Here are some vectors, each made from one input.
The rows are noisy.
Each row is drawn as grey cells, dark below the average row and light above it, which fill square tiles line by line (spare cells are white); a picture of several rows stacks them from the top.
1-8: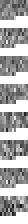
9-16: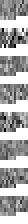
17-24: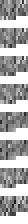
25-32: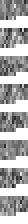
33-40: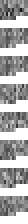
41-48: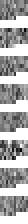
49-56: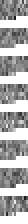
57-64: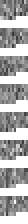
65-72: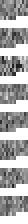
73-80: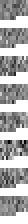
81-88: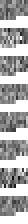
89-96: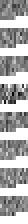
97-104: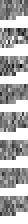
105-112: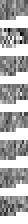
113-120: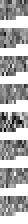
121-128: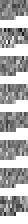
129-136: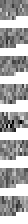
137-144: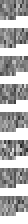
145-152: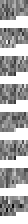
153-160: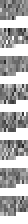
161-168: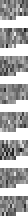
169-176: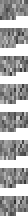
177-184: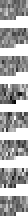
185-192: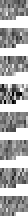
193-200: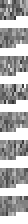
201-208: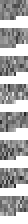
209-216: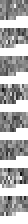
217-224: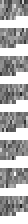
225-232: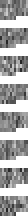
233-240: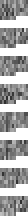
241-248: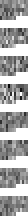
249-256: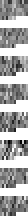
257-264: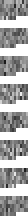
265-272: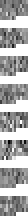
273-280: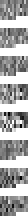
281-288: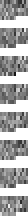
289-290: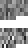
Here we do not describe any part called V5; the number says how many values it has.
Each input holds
either a fixed value, or one of 9 labels and a true/false value, or two values of V5.
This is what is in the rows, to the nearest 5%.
About 5% of them hold a fixed value. About 70% of them hold one of 9 labels and a true/false value. The rest hold two values of V5.
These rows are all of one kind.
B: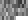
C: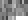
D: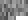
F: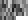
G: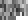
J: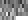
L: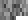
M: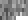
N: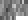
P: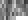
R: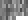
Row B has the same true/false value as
F, G, J and L.
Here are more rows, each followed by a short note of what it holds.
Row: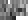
a fixed value
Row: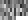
two values of V5
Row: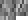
two values of V5
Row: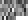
a fixed value
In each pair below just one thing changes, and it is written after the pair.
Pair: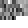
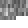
the label
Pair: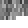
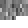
the true/false value
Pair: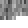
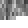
the label
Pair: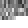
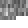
the label
